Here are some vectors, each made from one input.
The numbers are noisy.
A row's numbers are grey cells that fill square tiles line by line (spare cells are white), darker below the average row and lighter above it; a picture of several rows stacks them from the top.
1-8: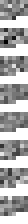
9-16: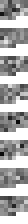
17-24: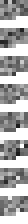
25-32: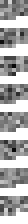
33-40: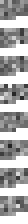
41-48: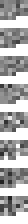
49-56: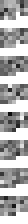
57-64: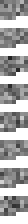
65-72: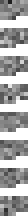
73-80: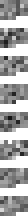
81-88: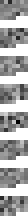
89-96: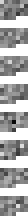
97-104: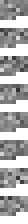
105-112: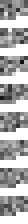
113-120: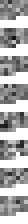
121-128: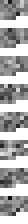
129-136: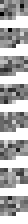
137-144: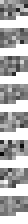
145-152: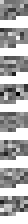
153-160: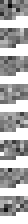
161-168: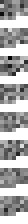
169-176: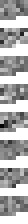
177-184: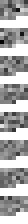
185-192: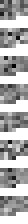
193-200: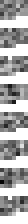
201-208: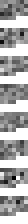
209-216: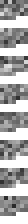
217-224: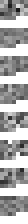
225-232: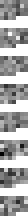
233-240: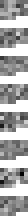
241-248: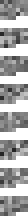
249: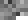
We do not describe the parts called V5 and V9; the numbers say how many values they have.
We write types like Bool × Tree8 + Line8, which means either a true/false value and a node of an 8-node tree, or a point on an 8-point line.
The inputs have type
Bool × (Line4 × V5 + Line6 × V9).
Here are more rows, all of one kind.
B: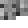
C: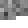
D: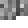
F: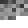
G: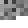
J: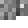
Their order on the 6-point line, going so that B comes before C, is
B, D, J, C, F, G.
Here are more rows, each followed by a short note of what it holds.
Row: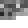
a point on a 4-point line, a true/false value and a value of V5
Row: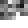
a point on a 4-point line, a true/false value and a value of V5
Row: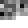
a point on a 4-point line, a true/false value and a value of V5
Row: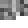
a point on a 4-point line, a true/false value and a value of V5
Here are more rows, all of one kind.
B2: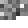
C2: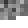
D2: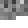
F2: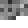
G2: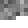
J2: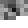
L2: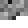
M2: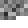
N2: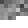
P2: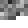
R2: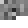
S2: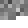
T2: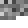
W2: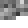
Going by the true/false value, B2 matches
M2, R2 and T2.
